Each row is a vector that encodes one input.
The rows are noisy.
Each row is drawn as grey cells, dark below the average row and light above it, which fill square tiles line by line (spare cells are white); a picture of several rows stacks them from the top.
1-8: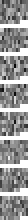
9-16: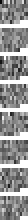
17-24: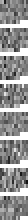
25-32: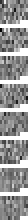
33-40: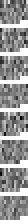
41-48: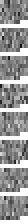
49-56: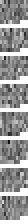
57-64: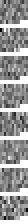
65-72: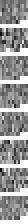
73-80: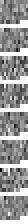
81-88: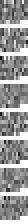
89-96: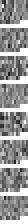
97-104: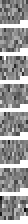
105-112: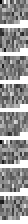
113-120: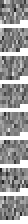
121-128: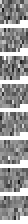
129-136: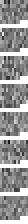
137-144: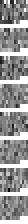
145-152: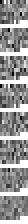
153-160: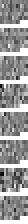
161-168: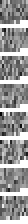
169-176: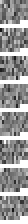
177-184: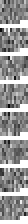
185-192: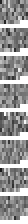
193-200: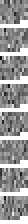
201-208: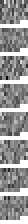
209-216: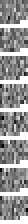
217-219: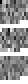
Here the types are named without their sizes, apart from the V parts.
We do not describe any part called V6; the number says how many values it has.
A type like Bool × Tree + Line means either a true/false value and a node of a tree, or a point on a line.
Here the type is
(Circle + Unit) × V6 + Label × Line.
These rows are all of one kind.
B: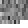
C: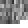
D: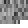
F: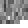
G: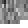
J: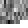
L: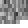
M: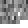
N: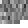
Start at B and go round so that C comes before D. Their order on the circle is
B, L, M, C, G, F, J, N, D.
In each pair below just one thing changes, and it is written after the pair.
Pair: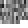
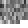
the place on the line
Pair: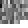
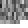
the place on the line
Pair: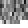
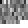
the label
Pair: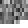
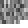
the label
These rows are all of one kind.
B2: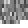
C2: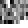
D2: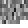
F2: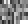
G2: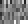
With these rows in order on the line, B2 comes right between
F2 and G2.
